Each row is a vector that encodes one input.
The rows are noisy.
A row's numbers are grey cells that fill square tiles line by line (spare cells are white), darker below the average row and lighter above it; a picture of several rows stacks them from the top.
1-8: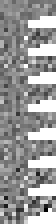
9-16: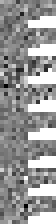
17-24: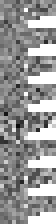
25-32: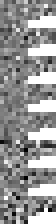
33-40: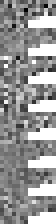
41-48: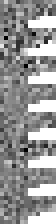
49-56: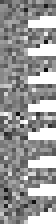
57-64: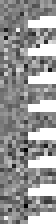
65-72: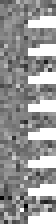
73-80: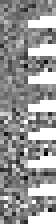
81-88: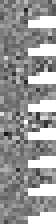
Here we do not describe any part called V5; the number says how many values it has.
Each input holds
three true/false values, together with either a point on a 6-point line, or a value of V5.
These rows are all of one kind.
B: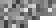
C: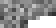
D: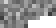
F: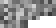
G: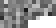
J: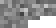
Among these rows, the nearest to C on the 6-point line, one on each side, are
G and J.
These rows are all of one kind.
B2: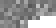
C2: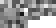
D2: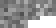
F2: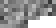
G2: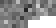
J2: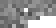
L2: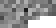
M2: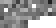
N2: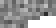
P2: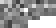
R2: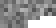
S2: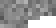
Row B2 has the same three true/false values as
D2, G2 and P2.
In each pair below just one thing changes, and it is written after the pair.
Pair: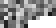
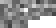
the place on the 6-point line
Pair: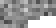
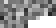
one of the three true/false values
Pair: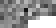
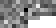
the place on the 6-point line
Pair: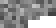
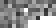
one of the three true/false values
